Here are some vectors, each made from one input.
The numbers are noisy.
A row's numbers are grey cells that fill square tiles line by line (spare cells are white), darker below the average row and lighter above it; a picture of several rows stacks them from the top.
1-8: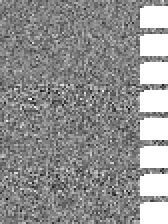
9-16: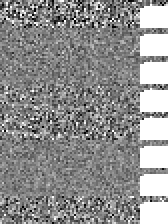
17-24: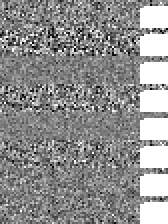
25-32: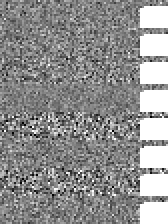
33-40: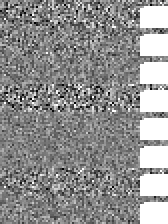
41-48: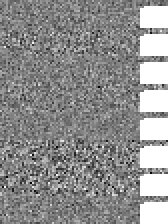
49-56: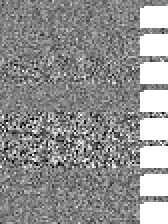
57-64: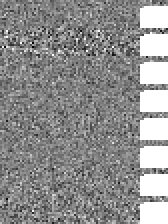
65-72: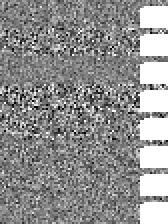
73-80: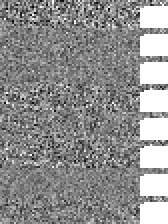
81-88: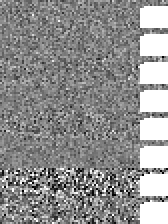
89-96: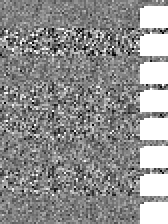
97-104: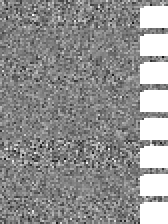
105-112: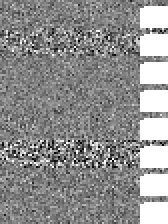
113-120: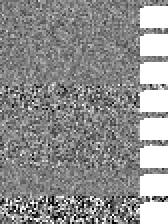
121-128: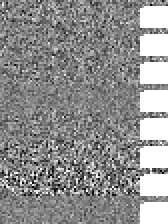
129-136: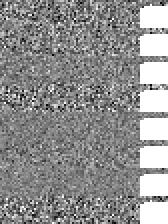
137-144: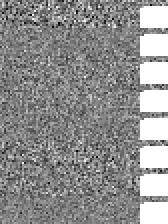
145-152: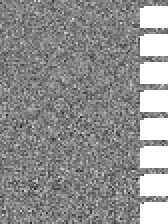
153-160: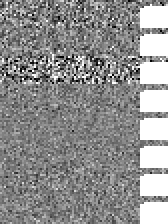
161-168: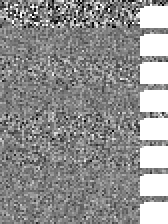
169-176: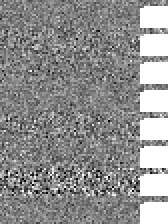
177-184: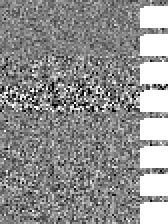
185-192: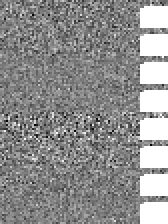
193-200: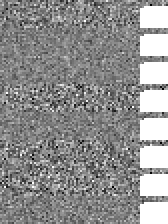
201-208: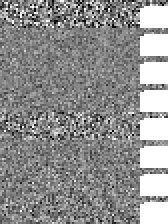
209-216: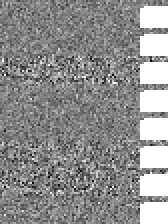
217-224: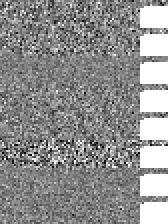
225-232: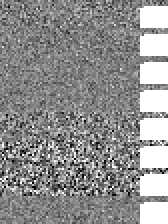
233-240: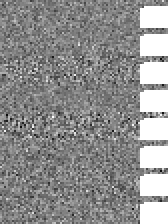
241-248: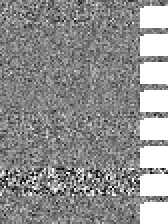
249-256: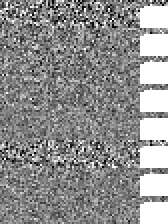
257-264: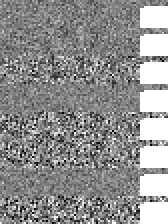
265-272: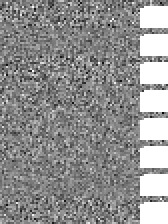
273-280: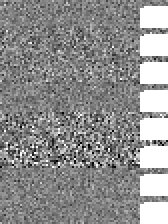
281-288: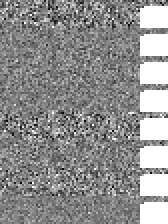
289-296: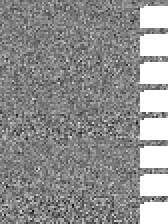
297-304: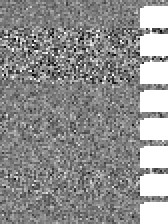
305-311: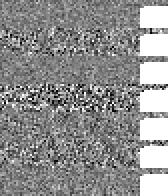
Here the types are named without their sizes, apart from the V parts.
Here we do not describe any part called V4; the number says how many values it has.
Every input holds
a point on a line, a true/false value and a value of V4.
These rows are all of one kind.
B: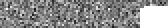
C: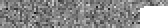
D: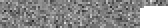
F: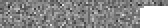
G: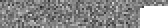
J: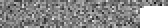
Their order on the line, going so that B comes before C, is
F, B, C, D, J, G.
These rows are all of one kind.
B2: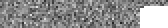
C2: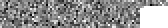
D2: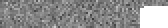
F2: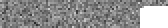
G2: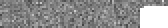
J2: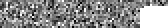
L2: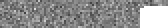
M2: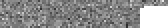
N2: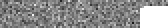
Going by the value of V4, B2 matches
D2 and L2.
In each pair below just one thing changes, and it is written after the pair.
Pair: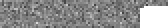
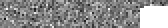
the place on the line
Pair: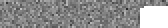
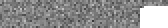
the place on the line
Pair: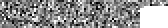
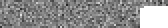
the value of V4
